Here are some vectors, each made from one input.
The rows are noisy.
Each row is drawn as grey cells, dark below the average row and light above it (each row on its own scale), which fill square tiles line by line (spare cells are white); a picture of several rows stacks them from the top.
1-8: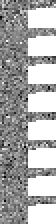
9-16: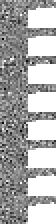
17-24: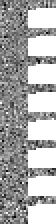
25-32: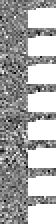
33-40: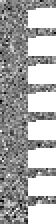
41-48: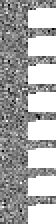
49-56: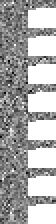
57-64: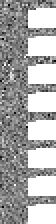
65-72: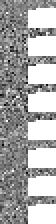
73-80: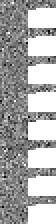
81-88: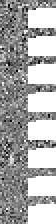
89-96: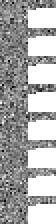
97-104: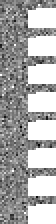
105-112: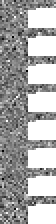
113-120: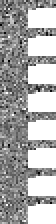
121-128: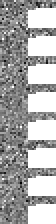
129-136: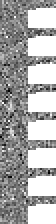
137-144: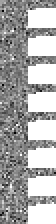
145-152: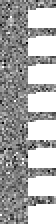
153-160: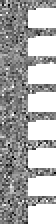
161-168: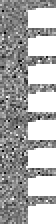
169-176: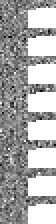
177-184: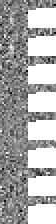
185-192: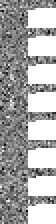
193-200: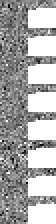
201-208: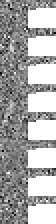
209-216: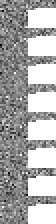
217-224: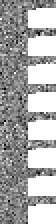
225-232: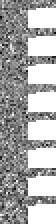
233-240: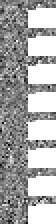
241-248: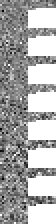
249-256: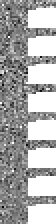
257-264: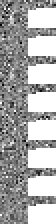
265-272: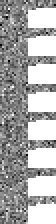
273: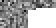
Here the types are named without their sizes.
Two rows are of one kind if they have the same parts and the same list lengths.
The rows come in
3 kinds.
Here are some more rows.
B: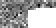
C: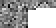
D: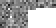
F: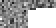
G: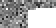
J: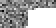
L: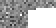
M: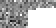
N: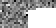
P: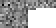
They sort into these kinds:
B
C, F, G, J, L, M, N, P
D

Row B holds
two labels.
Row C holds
a label, a point on a line and five true/false values.
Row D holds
a label and a point on a line.
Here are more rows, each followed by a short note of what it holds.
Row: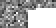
a label and a point on a line
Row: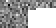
a label and a point on a line
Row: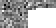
two labels
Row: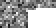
a label and a point on a line
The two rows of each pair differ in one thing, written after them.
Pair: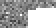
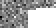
the label
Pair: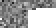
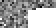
the place on the line
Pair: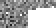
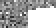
the place on the line
